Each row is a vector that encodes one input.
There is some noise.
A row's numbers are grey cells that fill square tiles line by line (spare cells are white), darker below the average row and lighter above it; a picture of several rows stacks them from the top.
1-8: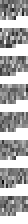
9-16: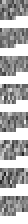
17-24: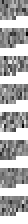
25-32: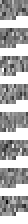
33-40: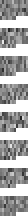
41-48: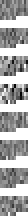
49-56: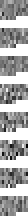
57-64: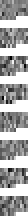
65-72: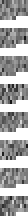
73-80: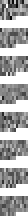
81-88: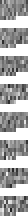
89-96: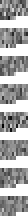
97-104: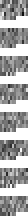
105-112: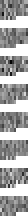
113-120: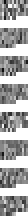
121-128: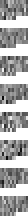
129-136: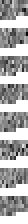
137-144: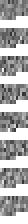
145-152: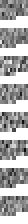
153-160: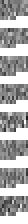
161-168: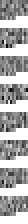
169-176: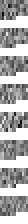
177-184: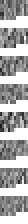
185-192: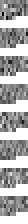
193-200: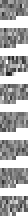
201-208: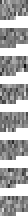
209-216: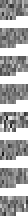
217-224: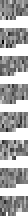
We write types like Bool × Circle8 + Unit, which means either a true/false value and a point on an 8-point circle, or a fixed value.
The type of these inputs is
Bool × (Line3 × Line5 + Unit) + Line11.
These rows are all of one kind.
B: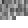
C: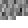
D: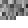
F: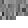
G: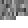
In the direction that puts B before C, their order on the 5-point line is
G, F, D, B, C.
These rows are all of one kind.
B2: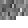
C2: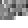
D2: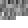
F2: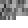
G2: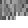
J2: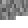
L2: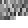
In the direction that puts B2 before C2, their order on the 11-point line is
D2, B2, J2, C2, G2, L2, F2.
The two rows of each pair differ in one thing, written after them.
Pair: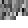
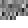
the place on the 5-point line
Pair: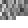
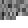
the place on the 3-point line
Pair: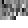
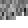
the true/false value
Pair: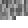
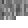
the place on the 3-point line
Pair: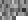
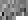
the true/false value
